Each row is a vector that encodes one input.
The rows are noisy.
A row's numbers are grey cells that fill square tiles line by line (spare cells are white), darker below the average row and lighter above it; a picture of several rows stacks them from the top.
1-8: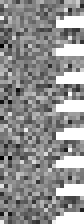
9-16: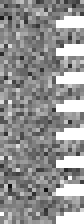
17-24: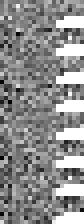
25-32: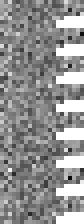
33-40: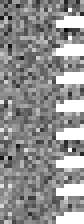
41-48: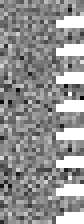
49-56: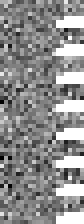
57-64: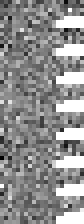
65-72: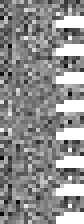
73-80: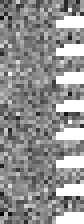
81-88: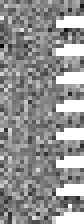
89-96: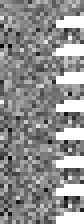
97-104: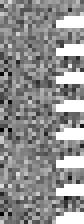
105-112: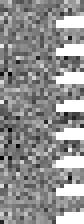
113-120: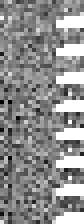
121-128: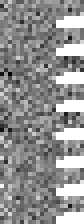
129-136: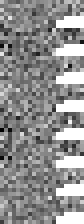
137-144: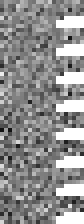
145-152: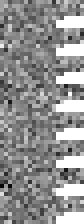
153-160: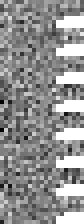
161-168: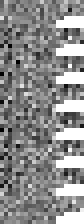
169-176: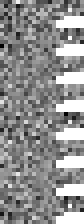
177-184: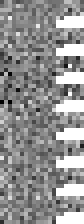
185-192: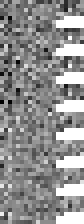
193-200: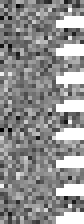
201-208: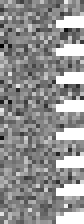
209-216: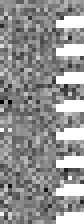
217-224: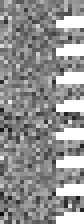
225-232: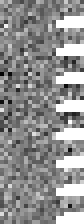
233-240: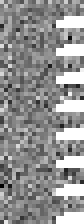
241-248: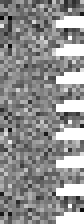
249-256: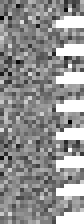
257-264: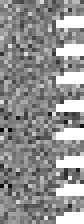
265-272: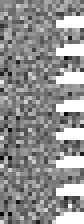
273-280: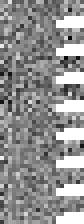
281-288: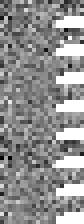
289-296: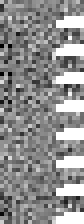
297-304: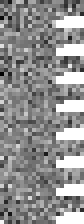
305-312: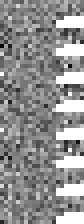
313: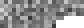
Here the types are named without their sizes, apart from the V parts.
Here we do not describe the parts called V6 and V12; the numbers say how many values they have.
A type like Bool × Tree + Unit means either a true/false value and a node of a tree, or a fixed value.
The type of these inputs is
Bool × Label × (Line + V6) + V12.
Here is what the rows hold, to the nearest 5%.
About 60% of them hold a label and a true/false value, together with either a point on a line, or a value of V6. The rest hold a value of V12.
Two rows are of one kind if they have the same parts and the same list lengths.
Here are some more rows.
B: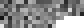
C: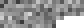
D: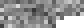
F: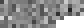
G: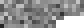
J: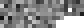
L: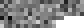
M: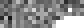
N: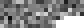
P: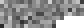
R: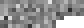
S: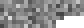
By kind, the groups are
B, J, L, M, N
C, D, G, P, R, S
F

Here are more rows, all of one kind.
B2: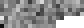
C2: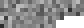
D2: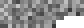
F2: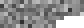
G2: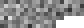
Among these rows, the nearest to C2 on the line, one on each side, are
B2 and F2.
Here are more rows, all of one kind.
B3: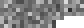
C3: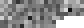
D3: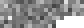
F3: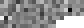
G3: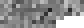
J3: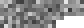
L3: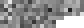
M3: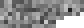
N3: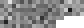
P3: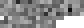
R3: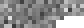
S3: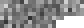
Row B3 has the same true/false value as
J3 and L3.
